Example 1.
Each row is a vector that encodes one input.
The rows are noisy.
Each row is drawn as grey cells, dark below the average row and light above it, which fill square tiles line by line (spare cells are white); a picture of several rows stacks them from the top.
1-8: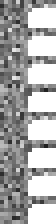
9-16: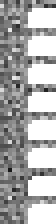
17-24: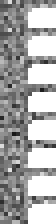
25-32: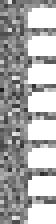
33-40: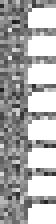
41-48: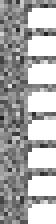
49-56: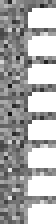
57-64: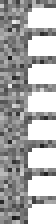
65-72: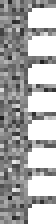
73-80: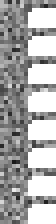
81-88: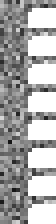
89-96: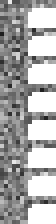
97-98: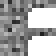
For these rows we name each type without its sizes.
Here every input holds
a point on a circle.
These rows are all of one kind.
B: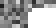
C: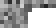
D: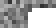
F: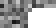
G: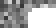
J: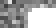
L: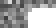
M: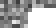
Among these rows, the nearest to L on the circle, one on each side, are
G and J.
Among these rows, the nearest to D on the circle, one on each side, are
C and F.
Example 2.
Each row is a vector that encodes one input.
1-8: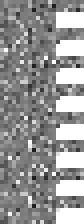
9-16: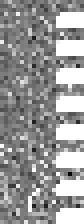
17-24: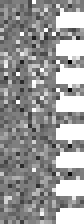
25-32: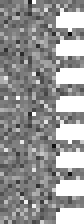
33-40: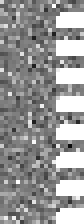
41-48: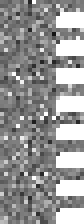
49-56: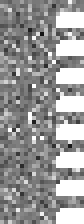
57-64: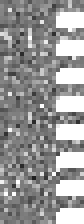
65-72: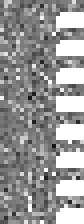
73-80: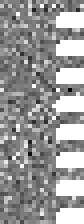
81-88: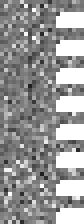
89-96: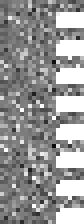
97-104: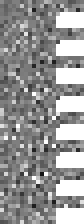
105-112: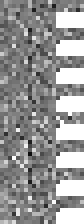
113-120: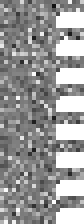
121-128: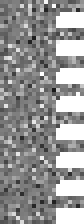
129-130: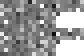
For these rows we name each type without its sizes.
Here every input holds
a point on a circle.
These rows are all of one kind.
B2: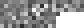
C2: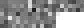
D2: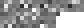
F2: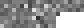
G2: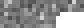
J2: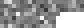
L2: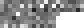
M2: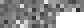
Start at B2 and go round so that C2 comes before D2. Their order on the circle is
B2, G2, J2, L2, M2, C2, F2, D2.
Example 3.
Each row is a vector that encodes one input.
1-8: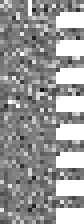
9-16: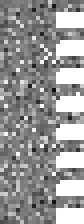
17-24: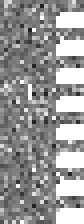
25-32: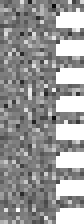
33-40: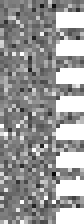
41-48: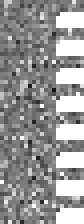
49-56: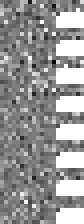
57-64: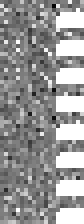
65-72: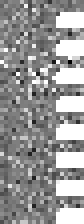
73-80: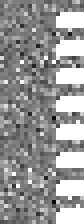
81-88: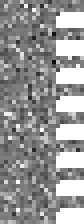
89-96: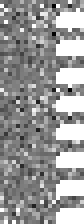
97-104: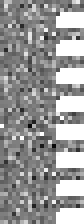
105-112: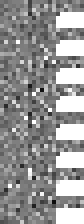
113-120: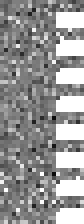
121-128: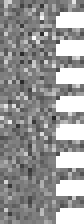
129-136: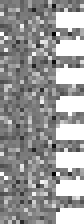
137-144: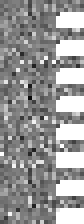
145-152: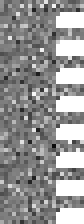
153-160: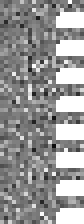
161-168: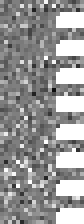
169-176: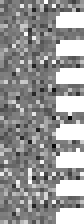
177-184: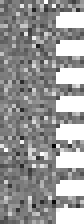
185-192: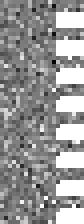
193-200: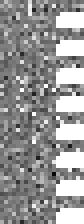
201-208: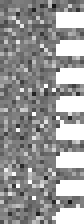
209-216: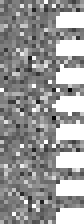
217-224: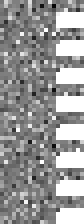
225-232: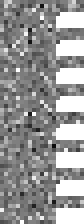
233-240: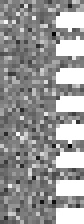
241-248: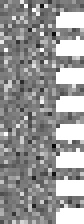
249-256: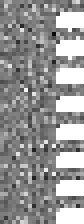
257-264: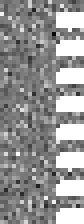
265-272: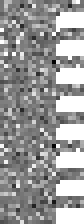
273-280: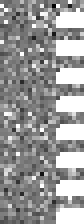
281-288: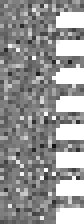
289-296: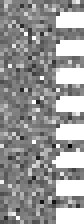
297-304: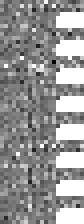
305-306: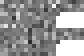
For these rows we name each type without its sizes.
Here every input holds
a point on a circle.
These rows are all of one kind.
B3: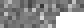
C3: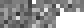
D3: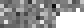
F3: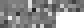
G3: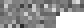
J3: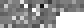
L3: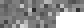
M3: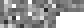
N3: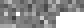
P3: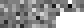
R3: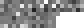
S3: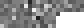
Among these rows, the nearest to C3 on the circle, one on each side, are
P3 and S3.
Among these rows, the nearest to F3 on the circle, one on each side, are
D3 and L3.
